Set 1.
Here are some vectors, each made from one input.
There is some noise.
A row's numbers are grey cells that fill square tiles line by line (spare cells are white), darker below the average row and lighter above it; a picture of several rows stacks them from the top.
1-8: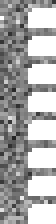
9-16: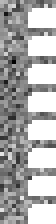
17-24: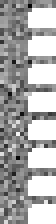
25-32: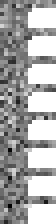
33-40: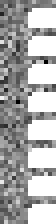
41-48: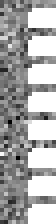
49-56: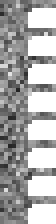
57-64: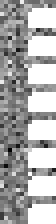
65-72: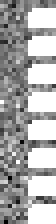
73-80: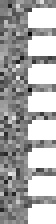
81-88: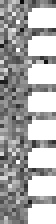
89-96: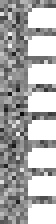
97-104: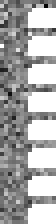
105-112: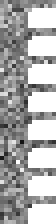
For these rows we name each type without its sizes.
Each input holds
a node of a tree, together with either a label, or a point on a line.
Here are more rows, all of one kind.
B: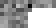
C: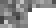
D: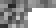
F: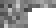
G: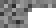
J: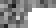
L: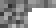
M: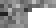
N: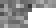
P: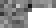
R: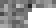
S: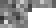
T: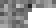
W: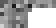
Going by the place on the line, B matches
G, P, S and W.
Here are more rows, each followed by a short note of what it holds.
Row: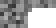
a point on a line and a node of a tree
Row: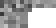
a point on a line and a node of a tree
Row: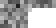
a label and a node of a tree
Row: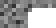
a point on a line and a node of a tree
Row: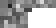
a point on a line and a node of a tree
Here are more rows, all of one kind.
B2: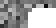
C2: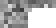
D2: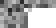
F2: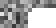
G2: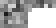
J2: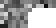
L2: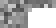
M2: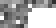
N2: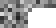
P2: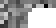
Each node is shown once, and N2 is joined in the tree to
F2.
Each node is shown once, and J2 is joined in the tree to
P2.
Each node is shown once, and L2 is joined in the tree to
B2, C2, G2 and M2.
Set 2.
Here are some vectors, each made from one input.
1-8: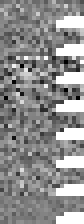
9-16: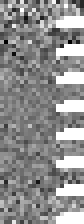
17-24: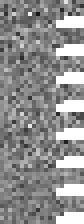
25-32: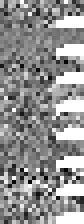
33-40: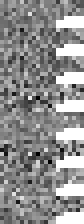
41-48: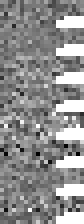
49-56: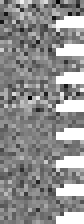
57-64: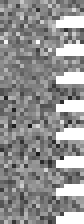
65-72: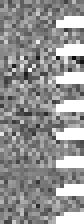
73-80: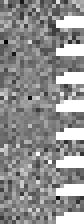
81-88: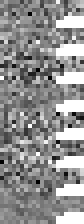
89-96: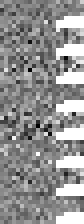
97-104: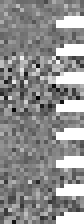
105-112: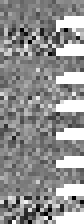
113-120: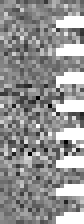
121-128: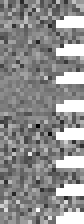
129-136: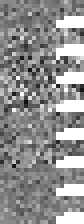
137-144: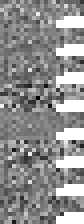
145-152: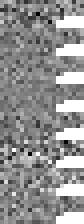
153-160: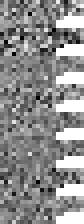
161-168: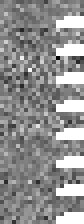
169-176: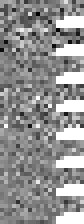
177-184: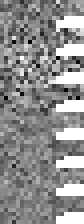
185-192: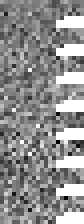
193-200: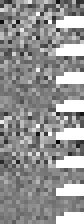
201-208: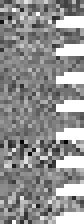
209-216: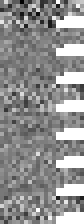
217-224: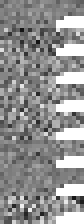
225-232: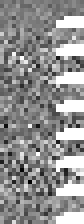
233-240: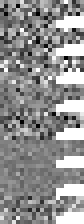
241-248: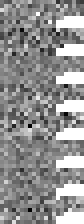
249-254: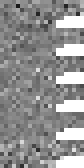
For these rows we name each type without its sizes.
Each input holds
either a point on a circle, or a point on a line and three true/false values.
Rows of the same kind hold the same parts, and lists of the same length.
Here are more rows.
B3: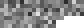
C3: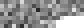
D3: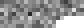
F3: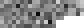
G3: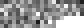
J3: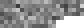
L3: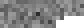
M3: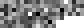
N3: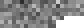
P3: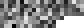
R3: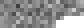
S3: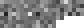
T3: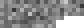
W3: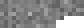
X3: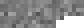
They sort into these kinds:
B3, G3, L3, M3, N3, P3, S3, T3, W3, X3
C3, D3, F3, J3, R3

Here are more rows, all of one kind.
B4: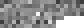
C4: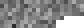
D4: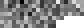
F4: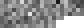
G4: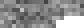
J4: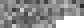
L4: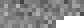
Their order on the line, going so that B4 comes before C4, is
L4, B4, C4, F4, D4, G4, J4.
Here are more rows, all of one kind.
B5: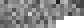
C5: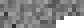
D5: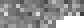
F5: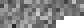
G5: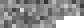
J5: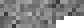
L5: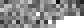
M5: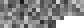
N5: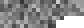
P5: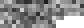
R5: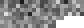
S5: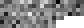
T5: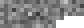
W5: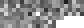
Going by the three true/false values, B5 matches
D5, L5, P5 and T5.
